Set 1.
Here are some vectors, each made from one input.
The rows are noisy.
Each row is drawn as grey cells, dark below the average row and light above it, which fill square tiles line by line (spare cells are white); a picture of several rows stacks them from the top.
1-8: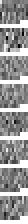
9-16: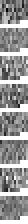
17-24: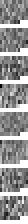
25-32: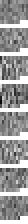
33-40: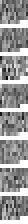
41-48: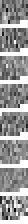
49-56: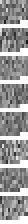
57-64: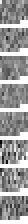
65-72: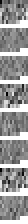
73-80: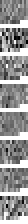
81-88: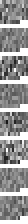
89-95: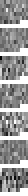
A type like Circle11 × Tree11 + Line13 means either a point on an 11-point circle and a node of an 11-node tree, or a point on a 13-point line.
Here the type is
Circle8 + Label7.
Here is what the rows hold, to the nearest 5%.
About 50% of them hold a point on an 8-point circle. The rest hold one of 7 labels.
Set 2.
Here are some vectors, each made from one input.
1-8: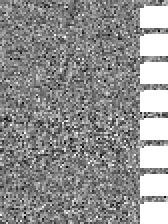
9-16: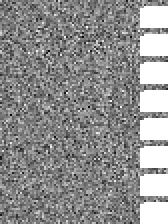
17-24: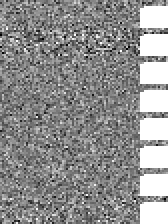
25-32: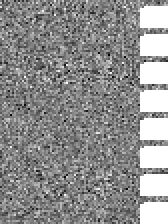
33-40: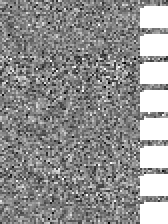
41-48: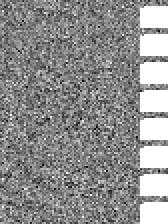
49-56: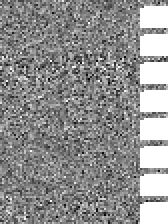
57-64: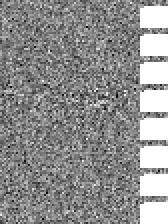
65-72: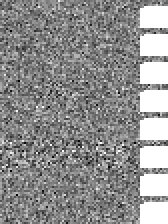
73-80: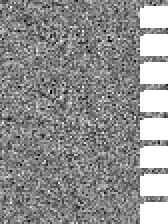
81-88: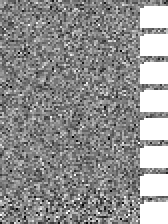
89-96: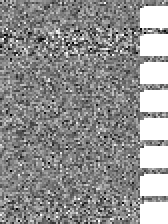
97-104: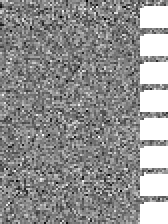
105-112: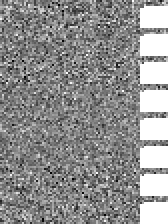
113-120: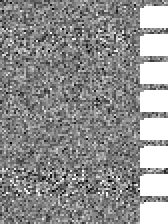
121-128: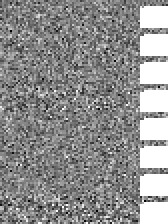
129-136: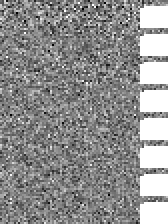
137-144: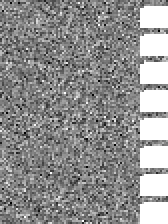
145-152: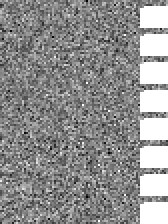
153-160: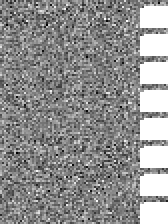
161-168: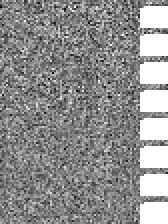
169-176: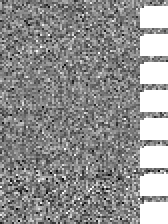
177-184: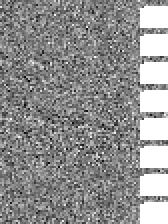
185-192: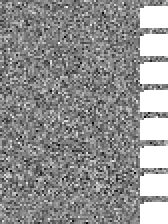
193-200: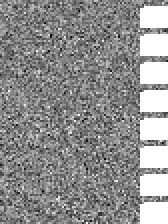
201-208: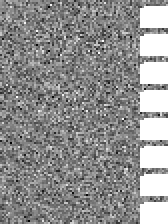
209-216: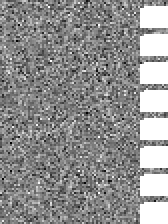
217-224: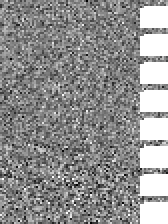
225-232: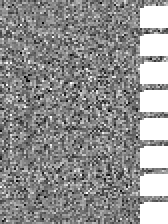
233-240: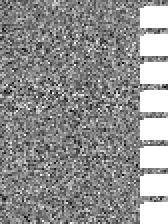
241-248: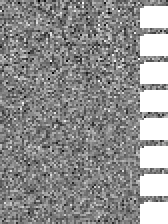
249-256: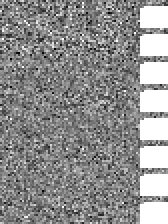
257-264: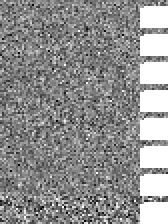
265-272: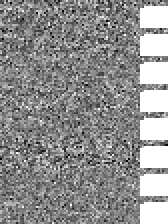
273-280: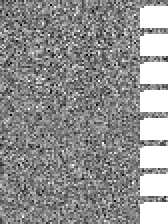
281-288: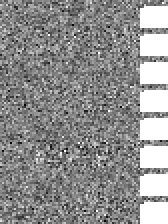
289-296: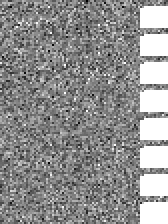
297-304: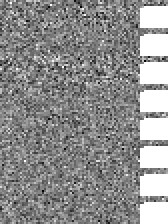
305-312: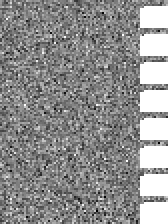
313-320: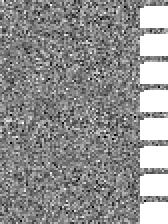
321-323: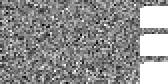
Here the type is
(Bool × Bool × Bool × Bool + Unit) × Label4.
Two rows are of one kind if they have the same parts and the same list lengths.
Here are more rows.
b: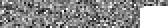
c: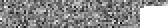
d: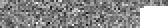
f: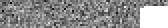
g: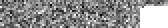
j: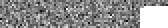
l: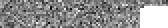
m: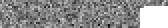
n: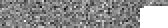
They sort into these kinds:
b, c, f, g, j, m, n
d, l

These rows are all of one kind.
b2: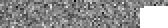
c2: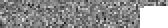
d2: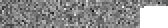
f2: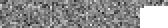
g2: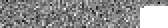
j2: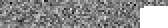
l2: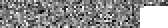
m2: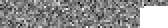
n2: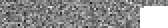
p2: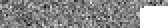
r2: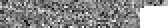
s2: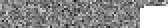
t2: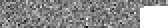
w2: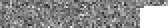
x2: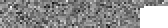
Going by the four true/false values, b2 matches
d2, f2, g2 and n2.
